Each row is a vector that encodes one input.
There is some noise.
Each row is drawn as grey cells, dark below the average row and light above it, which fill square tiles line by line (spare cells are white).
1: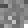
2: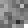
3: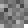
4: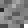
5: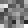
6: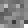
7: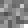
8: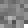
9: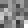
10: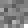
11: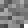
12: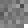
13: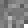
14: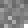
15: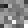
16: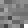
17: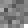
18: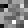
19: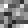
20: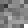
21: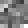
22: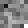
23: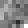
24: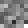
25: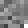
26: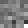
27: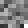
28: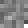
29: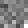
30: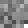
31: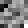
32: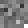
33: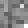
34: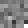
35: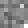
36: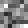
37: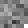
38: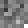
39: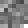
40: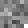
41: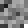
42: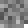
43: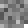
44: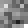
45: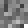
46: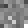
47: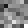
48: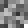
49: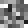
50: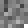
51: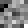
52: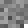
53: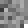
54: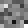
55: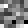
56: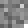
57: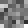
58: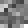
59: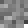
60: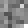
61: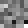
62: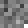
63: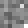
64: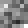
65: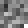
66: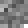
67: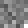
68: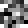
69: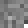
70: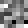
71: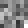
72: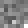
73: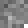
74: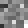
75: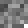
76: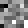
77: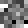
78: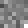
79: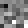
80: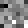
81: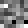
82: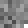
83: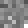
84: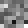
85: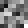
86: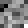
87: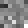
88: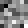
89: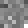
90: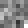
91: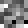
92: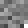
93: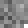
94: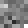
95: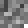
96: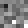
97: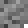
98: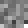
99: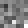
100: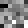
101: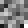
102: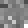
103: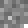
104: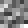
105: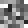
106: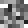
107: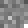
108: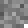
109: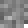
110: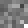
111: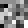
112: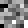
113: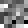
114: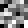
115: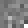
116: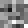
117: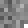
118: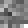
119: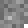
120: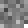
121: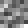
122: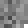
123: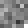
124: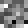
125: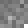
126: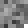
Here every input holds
a list of up to two points on an 8-point line.
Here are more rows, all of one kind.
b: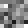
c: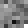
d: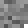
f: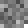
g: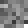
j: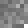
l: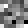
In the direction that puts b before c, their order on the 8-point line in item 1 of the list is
f, j, l, g, b, d, c.
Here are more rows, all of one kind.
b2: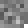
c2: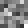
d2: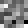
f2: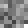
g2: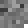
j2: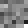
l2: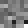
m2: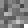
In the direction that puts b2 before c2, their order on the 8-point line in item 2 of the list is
b2, d2, f2, c2, m2, j2, l2, g2.
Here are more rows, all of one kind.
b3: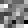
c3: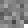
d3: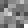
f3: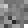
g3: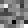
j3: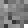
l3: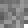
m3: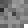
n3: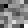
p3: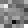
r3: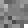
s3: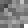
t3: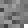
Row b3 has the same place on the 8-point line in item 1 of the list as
l3, m3 and s3.
